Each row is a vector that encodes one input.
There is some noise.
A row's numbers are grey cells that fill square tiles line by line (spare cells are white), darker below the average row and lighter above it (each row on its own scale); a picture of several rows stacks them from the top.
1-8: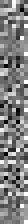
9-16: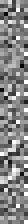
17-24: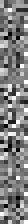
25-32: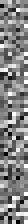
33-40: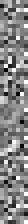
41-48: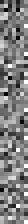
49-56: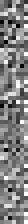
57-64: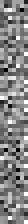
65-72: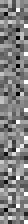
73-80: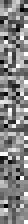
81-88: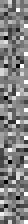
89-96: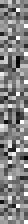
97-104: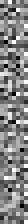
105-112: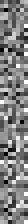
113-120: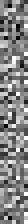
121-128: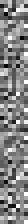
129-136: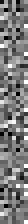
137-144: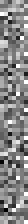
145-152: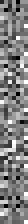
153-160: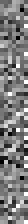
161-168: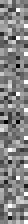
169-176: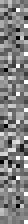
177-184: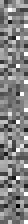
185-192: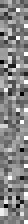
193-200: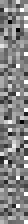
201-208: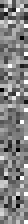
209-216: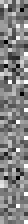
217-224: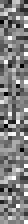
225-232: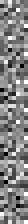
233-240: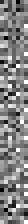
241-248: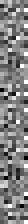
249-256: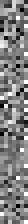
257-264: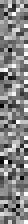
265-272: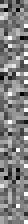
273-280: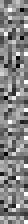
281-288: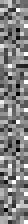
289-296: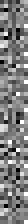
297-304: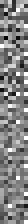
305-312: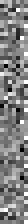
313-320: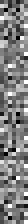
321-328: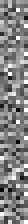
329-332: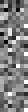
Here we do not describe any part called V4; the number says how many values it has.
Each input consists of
either a point on a 14-point circle, or a fixed value, or a node of a 13-node tree, a true/false value and a value of V4.
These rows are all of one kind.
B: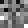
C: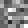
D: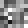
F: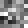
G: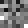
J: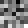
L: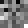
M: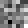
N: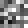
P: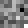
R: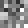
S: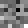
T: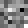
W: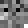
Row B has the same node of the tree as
G, L and T.
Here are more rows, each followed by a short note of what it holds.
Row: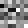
a point on a 14-point circle
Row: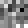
a fixed value
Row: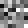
a point on a 14-point circle
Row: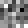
a fixed value
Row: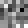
a fixed value
